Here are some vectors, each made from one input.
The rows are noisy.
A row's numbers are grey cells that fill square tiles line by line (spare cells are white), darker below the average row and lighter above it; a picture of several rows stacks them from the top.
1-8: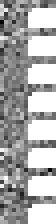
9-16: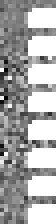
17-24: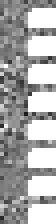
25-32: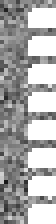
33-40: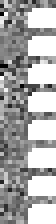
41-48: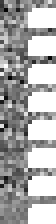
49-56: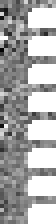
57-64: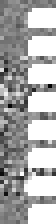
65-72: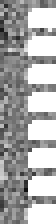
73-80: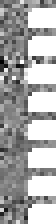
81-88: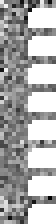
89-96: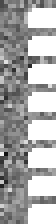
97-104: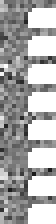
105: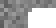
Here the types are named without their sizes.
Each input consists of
a point on a circle and a true/false value.
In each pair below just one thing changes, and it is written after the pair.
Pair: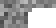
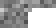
the place on the circle
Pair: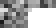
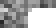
the place on the circle
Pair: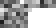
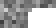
the true/false value
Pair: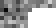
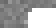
the true/false value
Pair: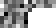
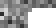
the true/false value
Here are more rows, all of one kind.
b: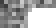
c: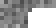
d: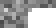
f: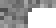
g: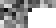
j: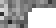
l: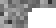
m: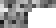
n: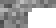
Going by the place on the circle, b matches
d, f and l.
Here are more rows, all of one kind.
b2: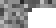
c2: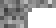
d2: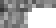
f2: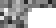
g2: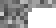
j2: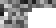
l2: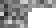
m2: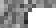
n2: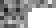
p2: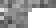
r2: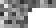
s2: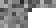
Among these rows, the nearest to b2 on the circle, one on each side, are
l2 and s2.
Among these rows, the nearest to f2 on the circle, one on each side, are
d2 and l2.
